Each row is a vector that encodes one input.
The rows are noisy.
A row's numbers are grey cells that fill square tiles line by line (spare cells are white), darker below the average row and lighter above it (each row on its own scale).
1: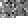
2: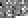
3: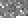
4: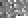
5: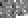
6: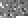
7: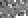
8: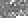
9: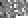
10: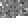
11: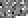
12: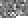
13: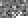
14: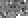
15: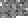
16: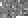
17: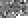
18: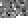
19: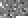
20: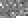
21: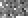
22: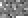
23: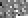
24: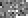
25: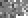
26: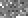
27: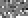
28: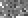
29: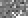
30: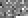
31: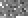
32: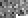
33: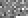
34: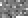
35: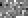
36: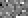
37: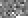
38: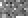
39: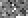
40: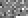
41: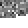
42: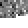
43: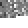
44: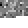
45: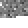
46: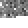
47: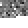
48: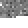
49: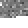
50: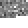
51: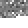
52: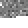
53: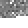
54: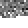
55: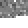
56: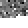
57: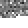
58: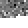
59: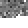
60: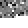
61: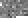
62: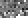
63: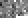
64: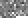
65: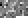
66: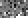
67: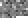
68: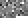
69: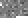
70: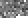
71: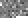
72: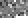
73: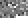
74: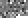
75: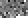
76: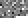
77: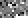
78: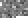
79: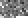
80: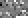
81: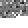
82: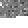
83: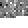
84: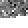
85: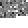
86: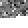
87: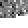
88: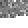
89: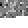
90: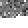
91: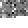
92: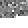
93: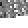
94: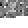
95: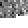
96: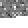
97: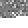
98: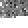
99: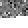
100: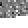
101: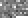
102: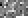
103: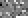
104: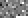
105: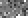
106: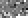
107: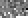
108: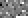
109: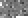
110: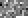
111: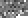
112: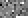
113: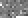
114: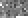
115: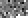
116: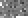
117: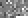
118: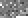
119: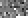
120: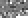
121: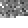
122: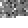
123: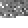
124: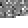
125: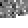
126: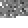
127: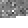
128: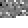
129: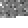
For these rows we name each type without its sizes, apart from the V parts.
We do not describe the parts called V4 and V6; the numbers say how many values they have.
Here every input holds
either a point on each of two lines, a true/false value and a value of V4, or a value of V6.
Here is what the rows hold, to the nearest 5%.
About 60% of them hold a point on each of two lines, a true/false value and a value of V4. The rest hold a value of V6.
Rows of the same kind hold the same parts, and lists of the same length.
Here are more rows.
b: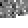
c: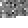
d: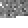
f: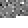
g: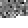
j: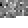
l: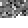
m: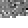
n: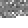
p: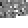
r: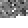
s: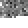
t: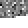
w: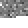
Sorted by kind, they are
b, f, j, p, t
c, d, g, l, m, n, r, s, w

